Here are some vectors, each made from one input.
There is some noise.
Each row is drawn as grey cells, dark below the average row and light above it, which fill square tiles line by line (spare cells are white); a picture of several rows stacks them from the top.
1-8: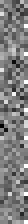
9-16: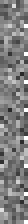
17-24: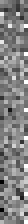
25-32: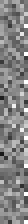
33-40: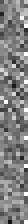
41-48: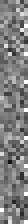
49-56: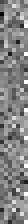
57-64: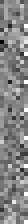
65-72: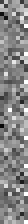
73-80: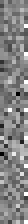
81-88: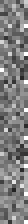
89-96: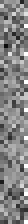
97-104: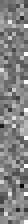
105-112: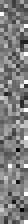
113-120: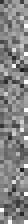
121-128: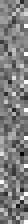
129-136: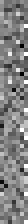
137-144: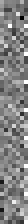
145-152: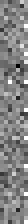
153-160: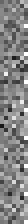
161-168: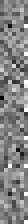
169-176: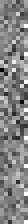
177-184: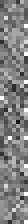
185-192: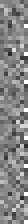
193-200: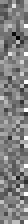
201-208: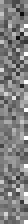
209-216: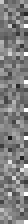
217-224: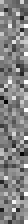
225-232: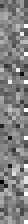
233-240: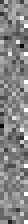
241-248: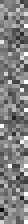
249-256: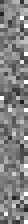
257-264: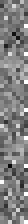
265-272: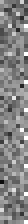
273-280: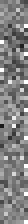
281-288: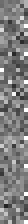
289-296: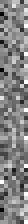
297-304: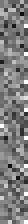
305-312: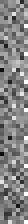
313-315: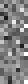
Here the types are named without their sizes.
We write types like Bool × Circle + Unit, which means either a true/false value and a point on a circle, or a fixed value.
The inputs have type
(Circle + Unit) × Line × Line.
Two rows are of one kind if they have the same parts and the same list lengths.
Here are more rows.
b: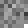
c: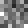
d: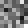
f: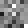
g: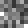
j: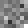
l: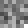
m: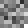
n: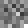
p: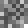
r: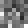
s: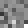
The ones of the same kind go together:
b, f, j, l, n, p, s
c, d, g, m, r

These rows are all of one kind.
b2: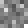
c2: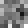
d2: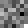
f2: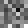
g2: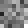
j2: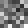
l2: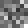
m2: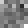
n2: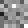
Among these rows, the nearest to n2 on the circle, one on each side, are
c2 and l2.
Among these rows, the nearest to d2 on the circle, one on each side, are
f2 and g2.
